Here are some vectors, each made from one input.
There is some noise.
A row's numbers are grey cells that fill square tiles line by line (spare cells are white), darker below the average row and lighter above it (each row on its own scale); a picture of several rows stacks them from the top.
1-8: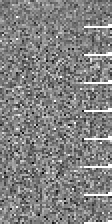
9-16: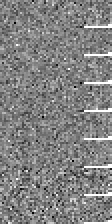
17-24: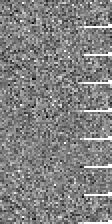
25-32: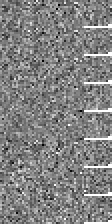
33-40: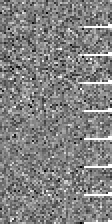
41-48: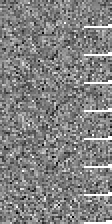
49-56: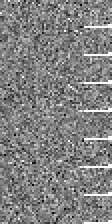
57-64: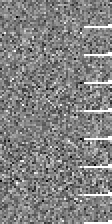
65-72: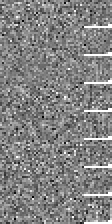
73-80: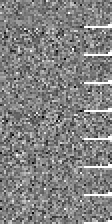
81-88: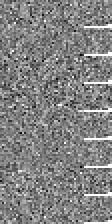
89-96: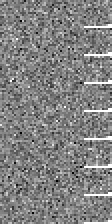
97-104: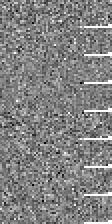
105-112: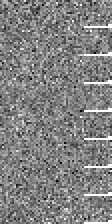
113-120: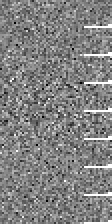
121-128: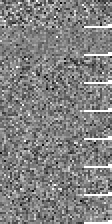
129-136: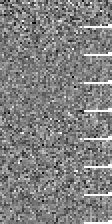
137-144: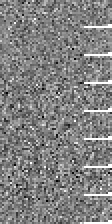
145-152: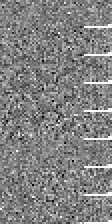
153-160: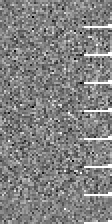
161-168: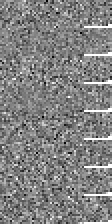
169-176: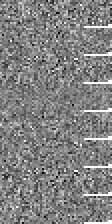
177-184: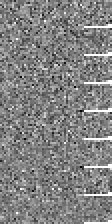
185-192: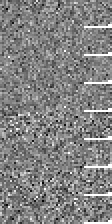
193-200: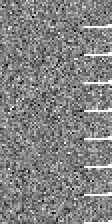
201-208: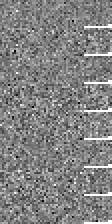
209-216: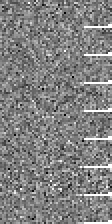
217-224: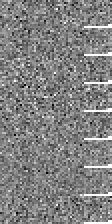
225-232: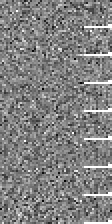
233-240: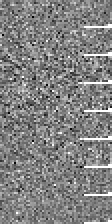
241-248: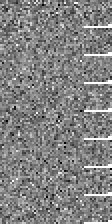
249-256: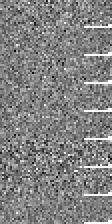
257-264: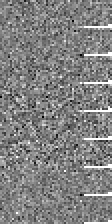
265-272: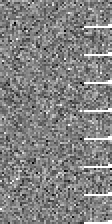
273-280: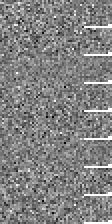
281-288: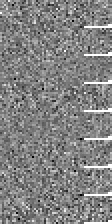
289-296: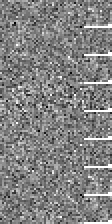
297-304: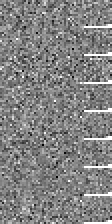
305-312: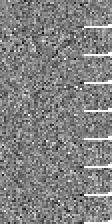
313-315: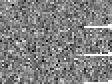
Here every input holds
one of 6 labels, together with either one of 6 labels, or three true/false values.
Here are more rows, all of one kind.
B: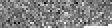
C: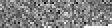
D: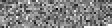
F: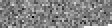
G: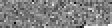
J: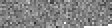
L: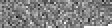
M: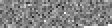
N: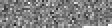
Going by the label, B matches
C, J and L.
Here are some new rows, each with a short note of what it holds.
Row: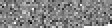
one of 6 labels and three true/false values
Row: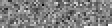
one of 6 labels and three true/false values
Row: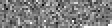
one of 6 labels and three true/false values
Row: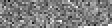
one of 6 labels and three true/false values
